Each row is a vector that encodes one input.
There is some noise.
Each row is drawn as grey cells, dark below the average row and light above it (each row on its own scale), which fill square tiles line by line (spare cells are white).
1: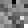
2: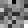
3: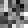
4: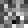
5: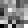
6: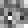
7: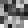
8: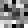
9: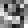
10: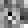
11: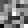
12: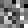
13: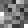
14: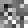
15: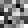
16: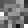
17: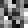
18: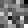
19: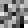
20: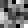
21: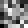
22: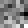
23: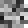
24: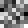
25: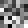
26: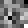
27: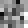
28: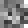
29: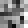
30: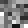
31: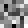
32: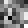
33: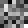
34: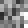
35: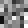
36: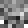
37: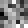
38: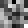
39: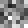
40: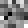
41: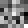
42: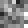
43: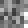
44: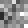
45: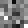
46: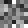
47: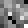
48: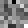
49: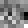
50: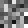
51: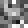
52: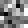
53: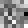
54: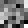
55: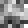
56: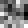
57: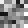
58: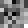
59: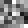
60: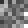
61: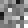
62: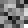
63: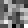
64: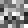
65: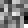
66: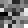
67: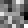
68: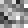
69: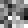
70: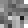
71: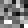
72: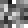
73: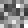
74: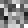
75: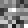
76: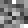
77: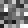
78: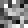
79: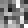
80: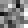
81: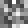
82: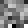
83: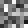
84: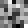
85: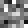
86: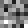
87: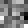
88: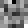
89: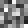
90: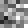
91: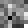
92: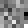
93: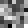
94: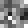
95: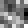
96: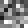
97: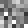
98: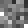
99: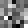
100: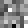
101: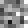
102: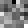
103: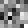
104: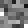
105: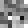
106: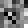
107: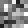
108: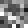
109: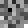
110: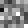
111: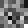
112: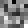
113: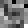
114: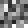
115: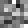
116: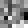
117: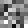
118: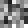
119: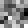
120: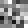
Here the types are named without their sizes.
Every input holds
a true/false value, together with either a label, or a point on a line.
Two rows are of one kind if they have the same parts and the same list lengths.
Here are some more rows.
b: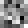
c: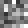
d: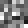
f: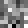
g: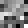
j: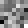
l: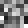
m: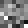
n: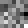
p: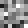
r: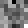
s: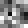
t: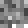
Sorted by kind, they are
b, c, d, l, m, r, s
f, g, j, n, p, t

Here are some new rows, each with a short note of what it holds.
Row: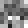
a point on a line and a true/false value
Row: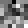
a point on a line and a true/false value
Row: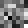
a point on a line and a true/false value
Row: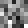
a label and a true/false value
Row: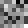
a point on a line and a true/false value
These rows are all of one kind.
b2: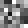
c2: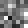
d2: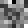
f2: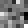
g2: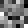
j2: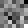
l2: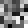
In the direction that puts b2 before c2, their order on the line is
f2, l2, g2, b2, c2, j2, d2.
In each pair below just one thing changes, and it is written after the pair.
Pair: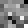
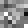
the true/false value
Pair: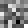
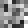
the label
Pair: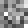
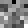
the label
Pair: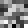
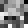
the label
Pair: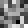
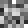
the true/false value
